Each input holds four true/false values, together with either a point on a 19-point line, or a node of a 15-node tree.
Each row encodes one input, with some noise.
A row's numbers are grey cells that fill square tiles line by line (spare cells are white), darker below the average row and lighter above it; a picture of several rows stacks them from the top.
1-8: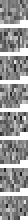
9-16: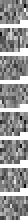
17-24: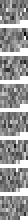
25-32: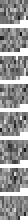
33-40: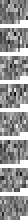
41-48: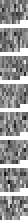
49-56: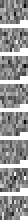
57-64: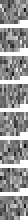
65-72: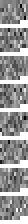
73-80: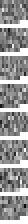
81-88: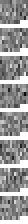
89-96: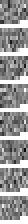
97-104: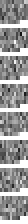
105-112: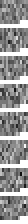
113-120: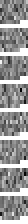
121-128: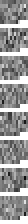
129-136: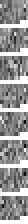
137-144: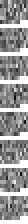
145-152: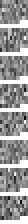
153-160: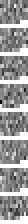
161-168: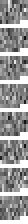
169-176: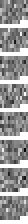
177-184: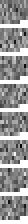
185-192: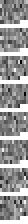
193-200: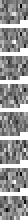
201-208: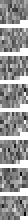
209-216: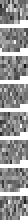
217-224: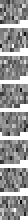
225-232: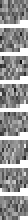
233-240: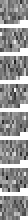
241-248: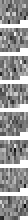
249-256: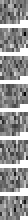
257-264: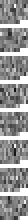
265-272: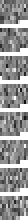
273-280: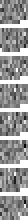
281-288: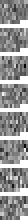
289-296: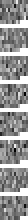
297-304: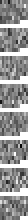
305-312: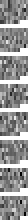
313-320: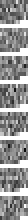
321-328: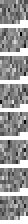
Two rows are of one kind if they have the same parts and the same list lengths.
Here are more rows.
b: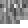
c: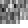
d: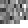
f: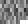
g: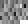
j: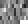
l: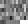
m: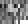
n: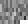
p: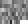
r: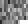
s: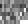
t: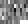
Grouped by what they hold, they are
b, c, g, j, m, p, s, t
d, f, l, n, r

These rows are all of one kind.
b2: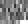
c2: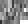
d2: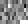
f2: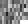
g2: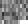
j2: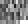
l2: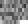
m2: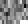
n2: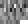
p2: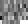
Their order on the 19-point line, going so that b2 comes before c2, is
j2, b2, l2, g2, f2, c2, n2, d2, m2, p2.
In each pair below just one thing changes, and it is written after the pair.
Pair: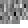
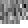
the place on the 19-point line
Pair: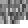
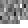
the place on the 19-point line
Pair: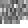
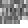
one of the four true/false values
